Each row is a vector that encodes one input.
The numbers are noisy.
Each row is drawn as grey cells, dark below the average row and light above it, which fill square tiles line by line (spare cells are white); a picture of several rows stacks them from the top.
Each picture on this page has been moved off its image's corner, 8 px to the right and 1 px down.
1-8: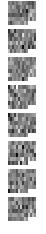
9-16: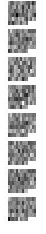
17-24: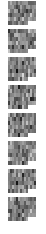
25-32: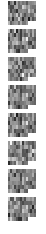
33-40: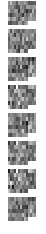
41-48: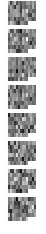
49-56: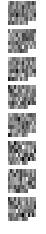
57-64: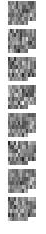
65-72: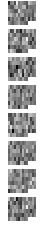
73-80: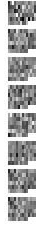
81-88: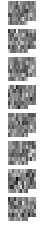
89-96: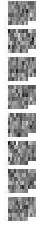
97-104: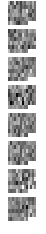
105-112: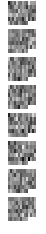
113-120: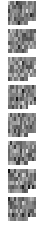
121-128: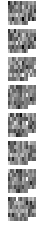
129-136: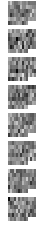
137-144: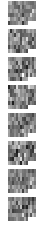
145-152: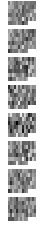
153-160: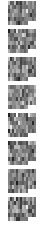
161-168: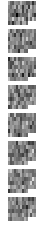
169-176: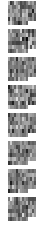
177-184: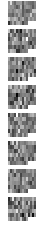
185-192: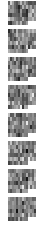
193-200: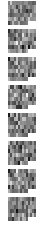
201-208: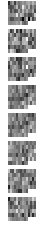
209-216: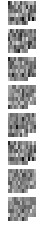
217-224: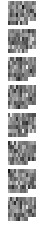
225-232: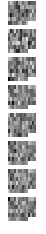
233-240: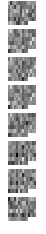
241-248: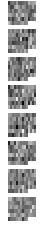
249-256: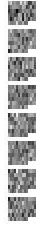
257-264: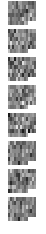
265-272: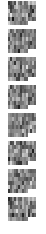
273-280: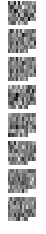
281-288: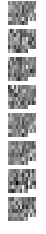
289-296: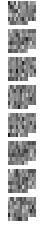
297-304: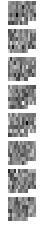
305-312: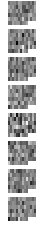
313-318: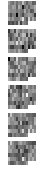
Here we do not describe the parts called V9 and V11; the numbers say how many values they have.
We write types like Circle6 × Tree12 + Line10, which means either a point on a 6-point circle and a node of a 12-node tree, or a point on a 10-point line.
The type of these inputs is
Label6 × V9 × V11 + List3(Line6) + Tree12.
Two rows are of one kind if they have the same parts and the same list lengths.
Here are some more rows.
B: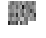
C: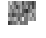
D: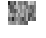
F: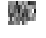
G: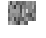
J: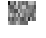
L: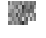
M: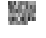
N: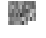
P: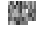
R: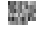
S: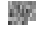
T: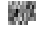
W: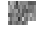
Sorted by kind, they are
B
C, F, W
D, J, M, R
G, P
L, N, S
T

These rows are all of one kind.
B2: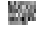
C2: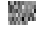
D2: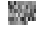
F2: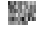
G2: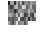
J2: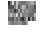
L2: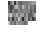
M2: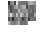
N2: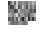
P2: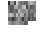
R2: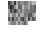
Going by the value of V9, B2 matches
C2, G2, L2 and N2.
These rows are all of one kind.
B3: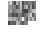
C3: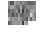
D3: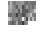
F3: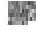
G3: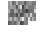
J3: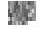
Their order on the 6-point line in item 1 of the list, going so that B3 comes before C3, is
B3, G3, D3, J3, F3, C3.
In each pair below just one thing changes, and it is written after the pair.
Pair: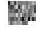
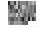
the value of V9
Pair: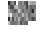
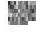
the value of V9
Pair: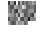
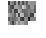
the value of V11
